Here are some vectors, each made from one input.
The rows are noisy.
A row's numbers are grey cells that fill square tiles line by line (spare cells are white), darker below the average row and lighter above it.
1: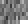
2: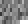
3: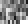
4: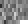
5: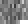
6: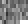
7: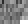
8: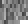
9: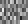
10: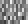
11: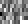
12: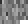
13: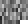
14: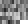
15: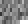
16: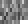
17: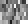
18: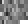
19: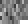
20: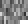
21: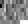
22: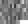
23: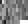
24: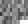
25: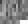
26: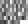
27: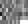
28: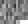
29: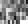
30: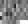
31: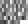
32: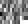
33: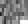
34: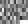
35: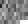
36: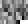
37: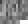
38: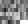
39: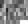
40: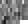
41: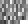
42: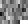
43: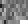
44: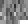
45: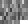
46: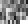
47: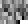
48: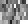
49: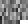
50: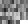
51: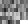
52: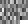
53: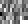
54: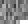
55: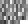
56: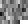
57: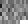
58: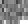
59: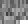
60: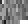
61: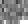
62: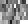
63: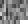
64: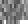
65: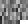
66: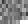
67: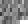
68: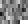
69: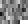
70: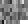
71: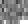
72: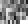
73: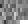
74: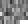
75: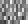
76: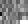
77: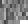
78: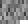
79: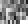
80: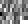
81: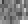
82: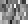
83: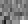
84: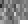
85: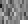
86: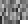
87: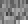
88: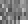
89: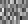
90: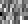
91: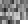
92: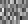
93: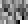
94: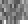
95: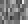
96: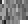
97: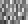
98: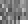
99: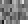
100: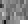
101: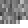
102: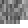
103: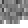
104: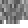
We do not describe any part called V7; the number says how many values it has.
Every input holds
either a node of a 9-node tree, or a node of a 10-node tree and a value of V7.
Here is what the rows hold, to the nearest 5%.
About 40% of them hold a node of a 9-node tree. The rest hold a node of a 10-node tree and a value of V7.
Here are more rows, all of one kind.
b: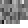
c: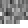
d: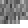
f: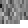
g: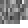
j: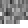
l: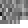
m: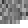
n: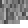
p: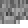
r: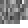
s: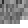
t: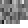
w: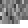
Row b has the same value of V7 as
g, r and t.
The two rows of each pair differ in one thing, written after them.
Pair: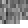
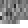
the node of the tree
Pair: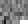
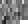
the value of V7
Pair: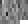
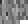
the node of the tree
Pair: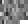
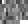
the node of the tree
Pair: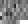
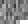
the node of the tree
